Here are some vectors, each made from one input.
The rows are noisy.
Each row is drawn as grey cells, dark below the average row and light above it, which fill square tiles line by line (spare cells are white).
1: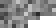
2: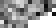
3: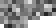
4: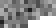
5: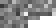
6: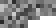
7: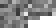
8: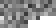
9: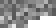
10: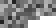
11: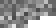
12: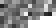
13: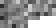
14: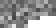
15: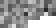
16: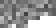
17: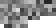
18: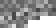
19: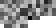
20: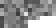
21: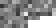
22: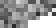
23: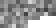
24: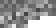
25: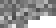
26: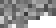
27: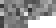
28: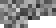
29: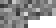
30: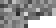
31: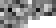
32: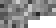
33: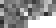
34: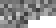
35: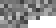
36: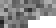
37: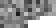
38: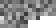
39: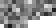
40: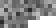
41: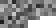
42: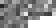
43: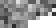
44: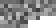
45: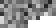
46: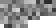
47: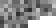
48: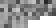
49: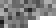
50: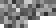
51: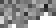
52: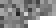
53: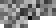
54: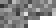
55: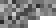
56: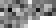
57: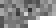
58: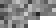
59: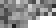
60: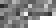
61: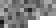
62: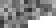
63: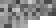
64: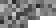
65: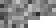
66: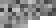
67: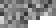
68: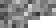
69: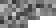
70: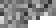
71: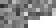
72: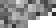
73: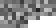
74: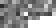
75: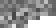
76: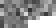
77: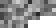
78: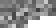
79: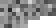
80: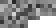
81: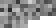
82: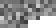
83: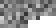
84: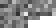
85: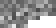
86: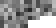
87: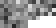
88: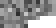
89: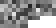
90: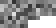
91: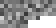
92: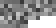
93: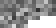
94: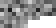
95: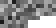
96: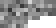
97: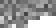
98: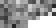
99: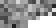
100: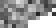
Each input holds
a point on a 12-point line.
